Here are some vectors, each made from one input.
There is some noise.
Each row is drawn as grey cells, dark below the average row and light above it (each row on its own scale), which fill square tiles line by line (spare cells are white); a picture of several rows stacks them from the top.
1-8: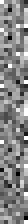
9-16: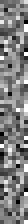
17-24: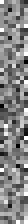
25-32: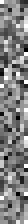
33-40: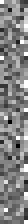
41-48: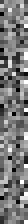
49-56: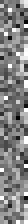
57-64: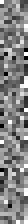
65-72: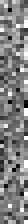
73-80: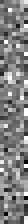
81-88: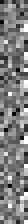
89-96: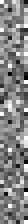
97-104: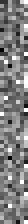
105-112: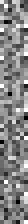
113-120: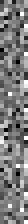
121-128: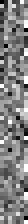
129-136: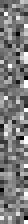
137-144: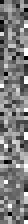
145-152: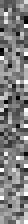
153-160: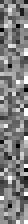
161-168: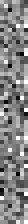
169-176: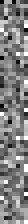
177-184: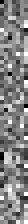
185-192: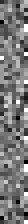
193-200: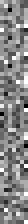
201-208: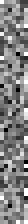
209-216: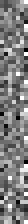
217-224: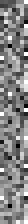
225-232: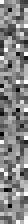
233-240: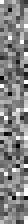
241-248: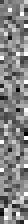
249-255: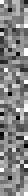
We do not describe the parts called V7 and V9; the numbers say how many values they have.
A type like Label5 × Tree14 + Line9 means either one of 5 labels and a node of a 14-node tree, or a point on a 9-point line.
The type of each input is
(Bool × Bool × Bool + V7) × V9 + List3(Line4).
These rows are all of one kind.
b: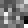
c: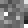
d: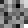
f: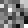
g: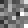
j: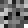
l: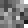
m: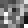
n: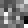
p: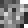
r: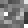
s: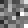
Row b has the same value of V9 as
l, m, n and p.
